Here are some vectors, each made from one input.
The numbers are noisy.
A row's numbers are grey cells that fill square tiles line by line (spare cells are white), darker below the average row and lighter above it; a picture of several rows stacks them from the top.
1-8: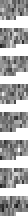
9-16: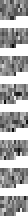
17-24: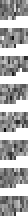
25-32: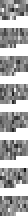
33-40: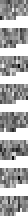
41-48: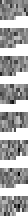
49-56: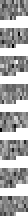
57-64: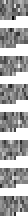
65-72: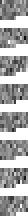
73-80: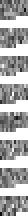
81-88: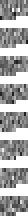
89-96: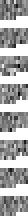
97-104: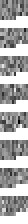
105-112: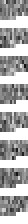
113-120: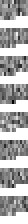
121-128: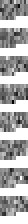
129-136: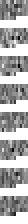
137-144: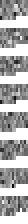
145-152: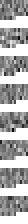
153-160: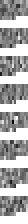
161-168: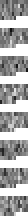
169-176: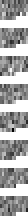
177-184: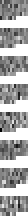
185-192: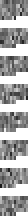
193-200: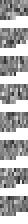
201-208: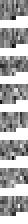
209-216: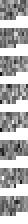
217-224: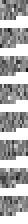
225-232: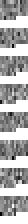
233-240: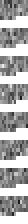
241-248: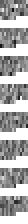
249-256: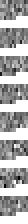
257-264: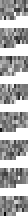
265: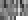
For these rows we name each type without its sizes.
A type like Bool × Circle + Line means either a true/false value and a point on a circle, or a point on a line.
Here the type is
(Circle + Unit) × Label × Tree.
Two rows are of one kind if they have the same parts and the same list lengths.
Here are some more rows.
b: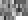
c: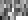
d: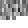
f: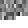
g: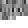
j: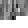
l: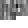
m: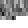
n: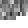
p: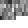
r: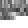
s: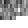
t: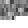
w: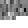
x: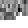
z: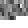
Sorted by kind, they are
b, c, d, f, g, m, p, r, t, w, x, z
j, l, n, s

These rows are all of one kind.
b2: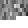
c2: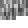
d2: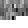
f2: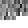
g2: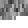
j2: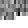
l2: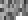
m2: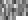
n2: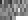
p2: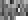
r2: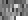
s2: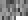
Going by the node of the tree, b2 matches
r2 and s2.
